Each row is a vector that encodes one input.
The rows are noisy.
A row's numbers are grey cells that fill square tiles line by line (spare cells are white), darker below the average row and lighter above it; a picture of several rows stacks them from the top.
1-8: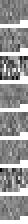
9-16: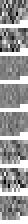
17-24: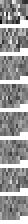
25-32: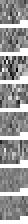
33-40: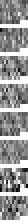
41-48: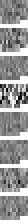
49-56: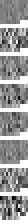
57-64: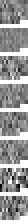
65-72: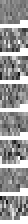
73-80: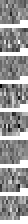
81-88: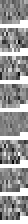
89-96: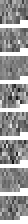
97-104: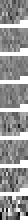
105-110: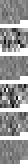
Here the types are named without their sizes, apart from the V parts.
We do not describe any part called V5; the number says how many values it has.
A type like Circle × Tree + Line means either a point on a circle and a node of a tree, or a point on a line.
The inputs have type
List(Bool × V5).
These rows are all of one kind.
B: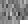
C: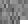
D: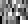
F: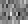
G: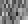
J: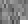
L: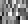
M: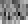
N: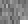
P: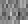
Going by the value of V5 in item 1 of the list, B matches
D and J.
